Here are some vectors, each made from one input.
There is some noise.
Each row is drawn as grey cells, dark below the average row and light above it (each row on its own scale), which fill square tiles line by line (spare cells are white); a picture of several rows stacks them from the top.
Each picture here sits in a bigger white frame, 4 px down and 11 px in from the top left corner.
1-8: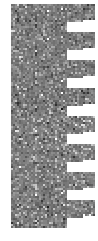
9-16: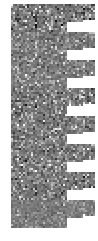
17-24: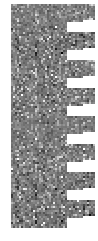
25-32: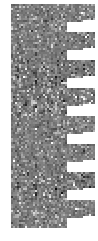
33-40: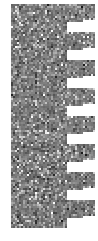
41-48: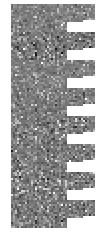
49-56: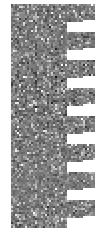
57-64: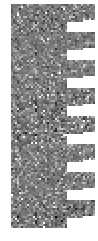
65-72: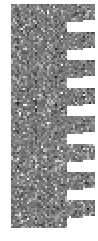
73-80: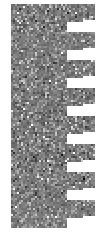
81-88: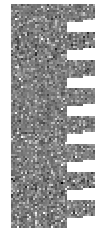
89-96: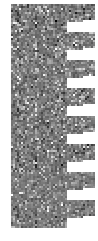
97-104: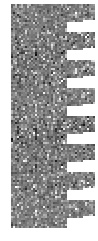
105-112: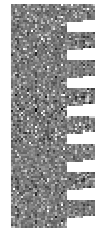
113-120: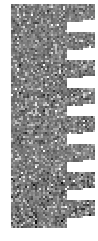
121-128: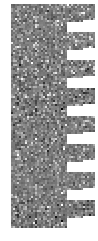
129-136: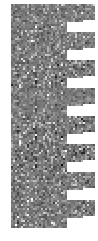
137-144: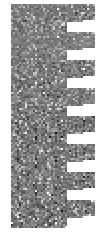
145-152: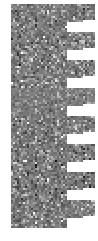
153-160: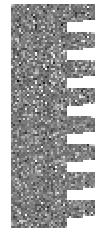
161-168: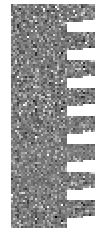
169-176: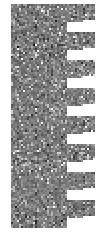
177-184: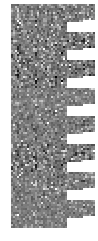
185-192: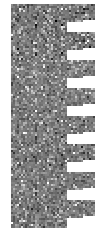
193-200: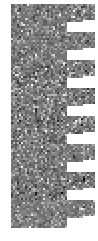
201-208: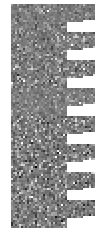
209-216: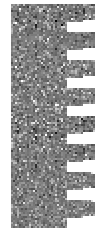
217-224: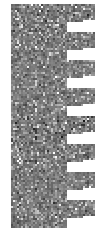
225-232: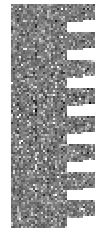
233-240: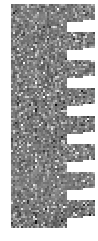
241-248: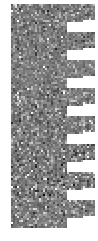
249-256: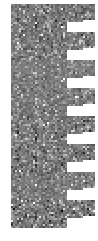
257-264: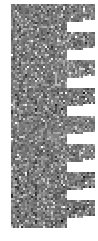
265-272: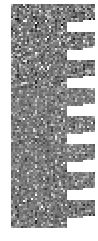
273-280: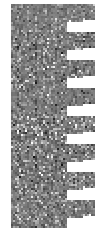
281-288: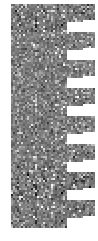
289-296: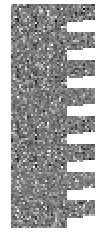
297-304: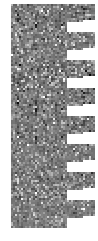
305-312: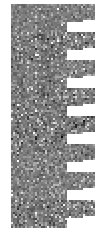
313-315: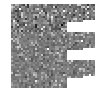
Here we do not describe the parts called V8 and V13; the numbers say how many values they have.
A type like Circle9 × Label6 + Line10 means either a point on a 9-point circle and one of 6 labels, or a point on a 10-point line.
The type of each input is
Bool × V8 + Label6 × V13 + Unit.
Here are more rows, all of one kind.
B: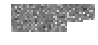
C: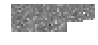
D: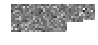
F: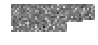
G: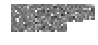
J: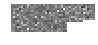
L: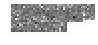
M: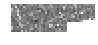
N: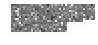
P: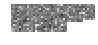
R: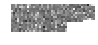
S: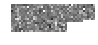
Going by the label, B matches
C, J and P.
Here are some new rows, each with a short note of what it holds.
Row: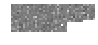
one of 6 labels and a value of V13
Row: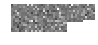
one of 6 labels and a value of V13
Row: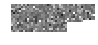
a fixed value
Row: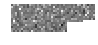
a true/false value and a value of V8
